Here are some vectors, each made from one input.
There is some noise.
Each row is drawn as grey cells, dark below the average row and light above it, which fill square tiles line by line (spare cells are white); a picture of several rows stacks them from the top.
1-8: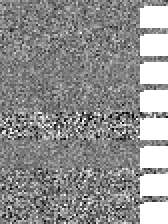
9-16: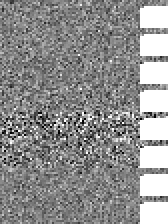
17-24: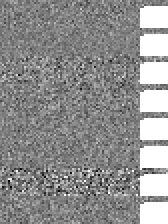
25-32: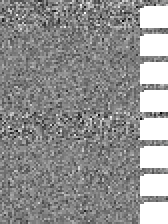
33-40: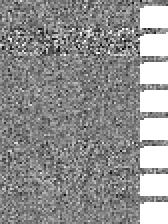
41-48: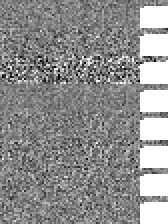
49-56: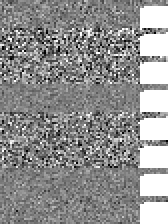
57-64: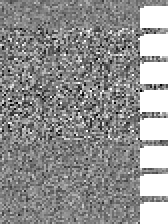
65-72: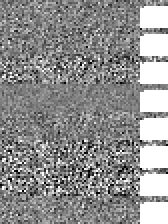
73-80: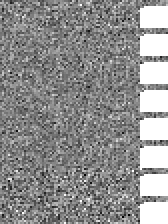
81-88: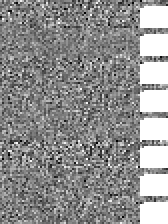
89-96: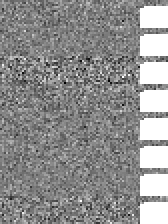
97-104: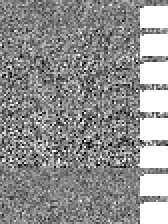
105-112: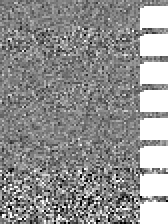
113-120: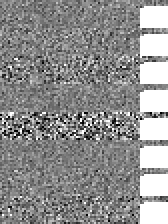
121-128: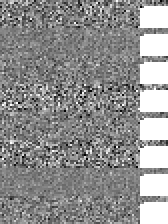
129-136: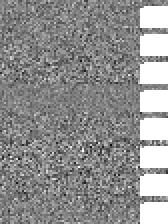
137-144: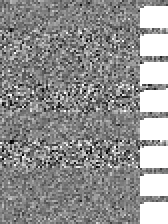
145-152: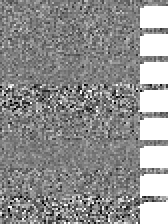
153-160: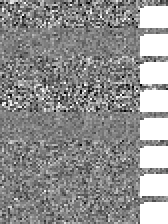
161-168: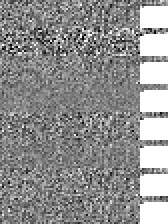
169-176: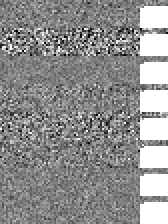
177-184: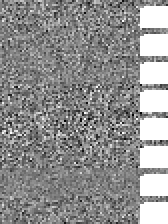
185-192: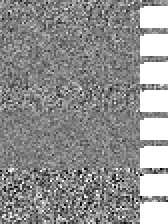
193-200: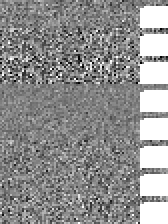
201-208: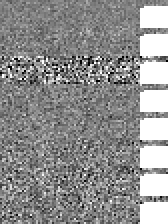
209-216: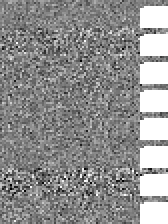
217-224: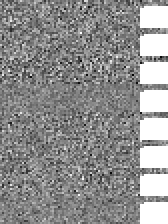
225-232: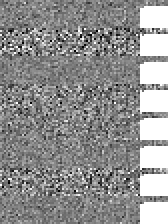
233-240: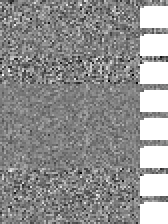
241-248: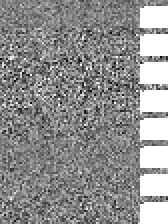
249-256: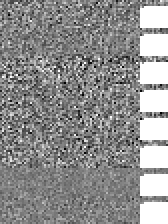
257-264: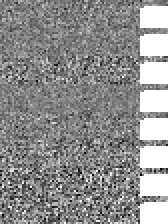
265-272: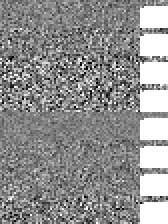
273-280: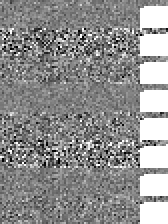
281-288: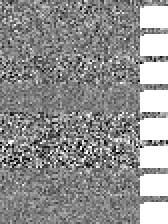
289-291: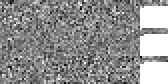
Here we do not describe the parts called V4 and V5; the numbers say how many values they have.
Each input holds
either one of 6 labels, a point on a 6-point line, a value of V4 and a value of V5, or a list of up to two points on a 6-point circle.
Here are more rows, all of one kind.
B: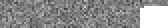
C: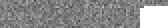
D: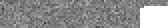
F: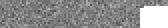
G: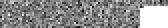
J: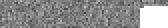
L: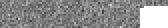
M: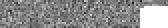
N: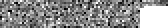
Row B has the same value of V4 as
F, G and L.
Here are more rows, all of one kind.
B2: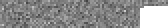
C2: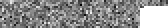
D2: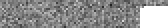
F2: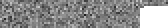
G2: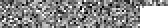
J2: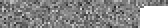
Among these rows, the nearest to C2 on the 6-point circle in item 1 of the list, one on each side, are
D2 and F2.
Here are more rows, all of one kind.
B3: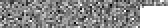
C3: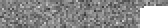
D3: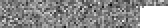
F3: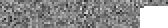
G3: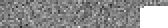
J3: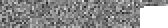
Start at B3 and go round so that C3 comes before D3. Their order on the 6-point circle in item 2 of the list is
B3, F3, C3, J3, G3, D3.
